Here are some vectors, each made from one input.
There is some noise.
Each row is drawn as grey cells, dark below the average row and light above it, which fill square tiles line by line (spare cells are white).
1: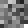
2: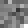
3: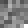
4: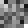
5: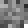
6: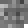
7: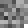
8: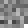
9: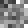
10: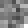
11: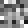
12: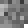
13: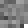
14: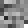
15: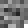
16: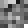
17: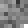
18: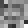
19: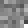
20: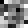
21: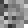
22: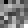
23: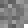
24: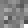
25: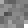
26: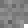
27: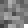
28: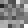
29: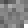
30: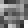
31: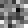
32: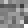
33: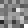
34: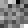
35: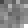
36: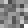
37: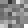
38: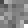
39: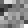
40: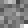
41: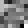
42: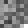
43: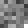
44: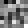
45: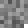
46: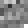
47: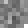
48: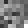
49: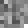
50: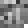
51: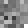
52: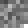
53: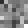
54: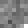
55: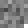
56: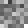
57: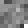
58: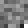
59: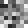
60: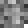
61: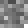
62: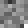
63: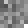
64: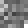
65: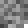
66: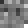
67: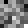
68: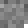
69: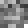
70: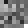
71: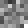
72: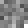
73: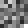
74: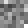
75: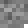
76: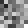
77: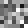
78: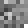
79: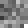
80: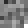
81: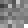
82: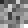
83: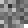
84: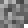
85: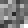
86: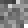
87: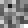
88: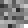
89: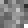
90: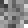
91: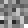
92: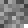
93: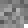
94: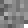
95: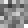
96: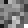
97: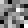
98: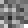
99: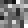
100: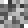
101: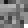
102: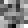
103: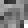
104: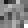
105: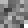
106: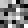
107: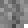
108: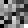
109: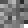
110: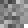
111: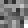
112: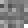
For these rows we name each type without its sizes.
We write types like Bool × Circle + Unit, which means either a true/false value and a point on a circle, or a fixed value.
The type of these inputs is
(Bool × Bool × Bool + Unit) × (Tree + Unit) + Line.
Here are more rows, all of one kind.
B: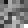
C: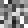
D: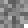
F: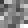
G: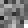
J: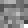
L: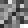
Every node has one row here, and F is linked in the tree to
B.
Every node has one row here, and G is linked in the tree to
D and J.
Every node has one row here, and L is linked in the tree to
C and D.
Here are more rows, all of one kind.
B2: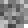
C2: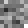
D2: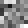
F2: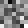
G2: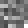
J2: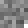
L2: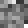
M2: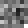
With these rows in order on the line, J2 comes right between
B2 and D2.
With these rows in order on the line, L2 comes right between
F2 and M2.
